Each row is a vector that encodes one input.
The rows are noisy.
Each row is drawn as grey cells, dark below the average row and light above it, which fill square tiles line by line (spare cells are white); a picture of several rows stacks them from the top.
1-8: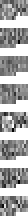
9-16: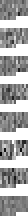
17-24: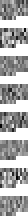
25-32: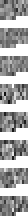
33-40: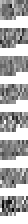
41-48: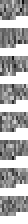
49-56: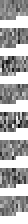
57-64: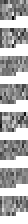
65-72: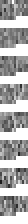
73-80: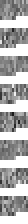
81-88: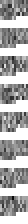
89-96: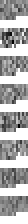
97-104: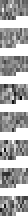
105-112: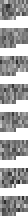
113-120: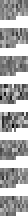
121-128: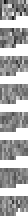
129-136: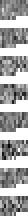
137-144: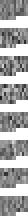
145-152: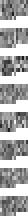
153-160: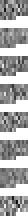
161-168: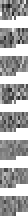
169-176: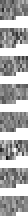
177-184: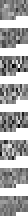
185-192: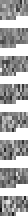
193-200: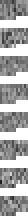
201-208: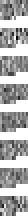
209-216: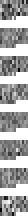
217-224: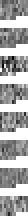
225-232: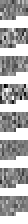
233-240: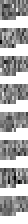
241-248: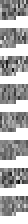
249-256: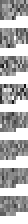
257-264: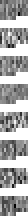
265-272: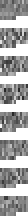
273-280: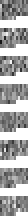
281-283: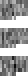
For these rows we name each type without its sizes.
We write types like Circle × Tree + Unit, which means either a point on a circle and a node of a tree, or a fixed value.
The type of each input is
(Bool × Bool × Bool × Bool + Unit) × Label.
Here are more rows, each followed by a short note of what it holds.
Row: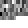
a label and four true/false values
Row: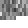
a label and four true/false values
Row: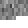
a label
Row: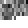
a label
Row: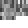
a label and four true/false values
